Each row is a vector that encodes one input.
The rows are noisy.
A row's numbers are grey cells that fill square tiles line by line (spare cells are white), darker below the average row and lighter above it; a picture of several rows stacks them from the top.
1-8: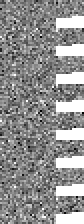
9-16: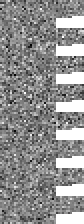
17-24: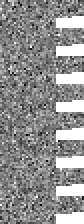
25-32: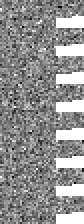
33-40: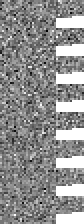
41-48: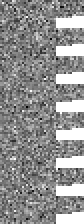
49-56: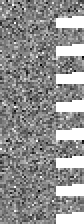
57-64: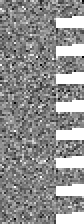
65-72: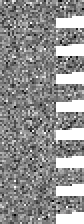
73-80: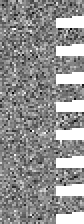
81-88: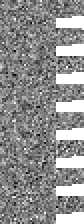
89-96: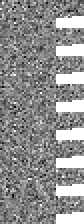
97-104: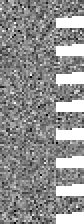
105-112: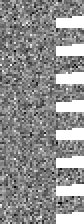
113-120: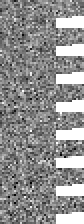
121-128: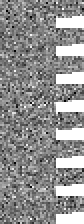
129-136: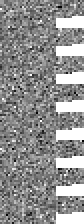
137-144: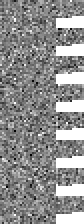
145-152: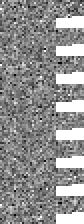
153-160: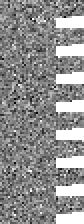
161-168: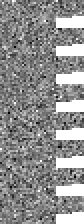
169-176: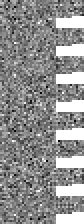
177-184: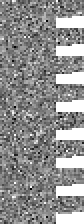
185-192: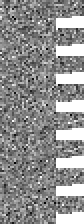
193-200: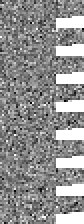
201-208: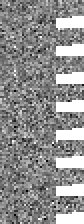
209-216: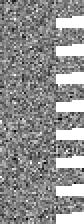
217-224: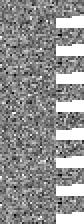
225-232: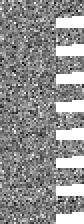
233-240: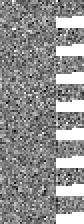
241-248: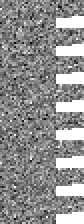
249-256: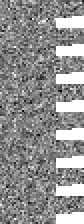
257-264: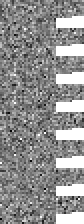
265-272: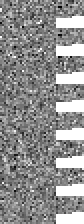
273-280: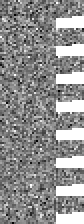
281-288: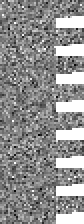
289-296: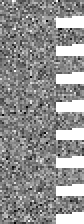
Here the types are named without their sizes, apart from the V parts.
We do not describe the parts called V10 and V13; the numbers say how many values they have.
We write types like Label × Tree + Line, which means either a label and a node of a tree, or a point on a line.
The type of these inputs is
(Line + V10) × (Tree + Unit) × V13.
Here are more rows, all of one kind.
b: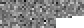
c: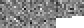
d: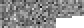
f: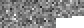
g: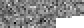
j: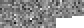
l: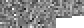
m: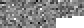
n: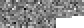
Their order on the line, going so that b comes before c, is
n, g, l, j, f, d, b, c, m.
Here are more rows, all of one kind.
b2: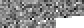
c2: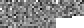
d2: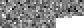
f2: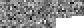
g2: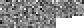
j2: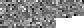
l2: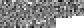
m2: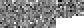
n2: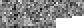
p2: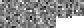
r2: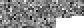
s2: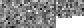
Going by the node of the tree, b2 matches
f2, j2, l2 and n2.
